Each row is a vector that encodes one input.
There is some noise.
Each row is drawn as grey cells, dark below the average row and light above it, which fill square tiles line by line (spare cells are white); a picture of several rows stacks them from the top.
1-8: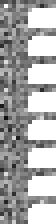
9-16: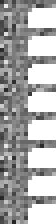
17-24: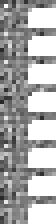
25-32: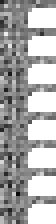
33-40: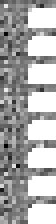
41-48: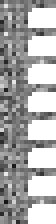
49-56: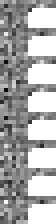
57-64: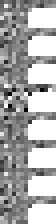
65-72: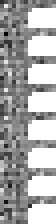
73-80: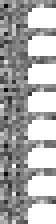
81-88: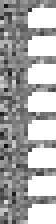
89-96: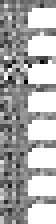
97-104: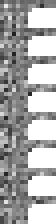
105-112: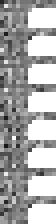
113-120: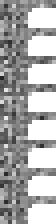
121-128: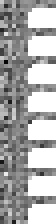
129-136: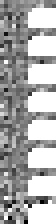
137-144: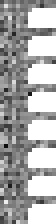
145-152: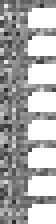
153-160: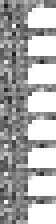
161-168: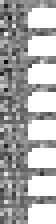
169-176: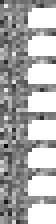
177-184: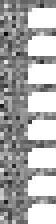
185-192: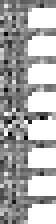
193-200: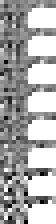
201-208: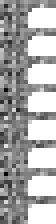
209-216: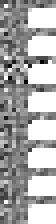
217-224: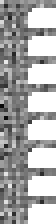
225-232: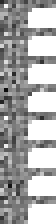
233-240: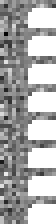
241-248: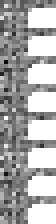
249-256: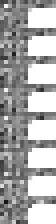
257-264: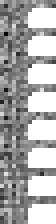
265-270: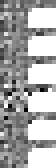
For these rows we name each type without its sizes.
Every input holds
either a fixed value, or a point on each of two lines and a true/false value.
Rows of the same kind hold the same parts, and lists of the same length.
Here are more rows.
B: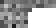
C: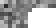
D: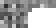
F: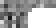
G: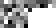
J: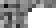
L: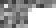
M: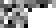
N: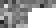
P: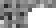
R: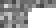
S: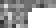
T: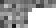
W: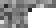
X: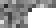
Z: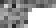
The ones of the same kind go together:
B, C, D, F, J, L, N, P, R, S, T, W, X, Z
G, M

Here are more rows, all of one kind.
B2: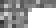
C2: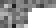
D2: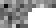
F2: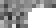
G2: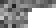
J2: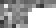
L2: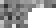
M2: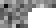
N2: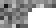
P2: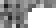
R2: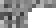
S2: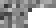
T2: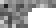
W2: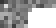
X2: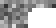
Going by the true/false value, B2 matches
C2, G2, J2 and W2.
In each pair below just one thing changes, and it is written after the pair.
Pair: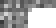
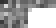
the place on one of the two lines
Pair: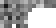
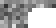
the place on one of the two lines
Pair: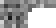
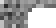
the place on one of the two lines
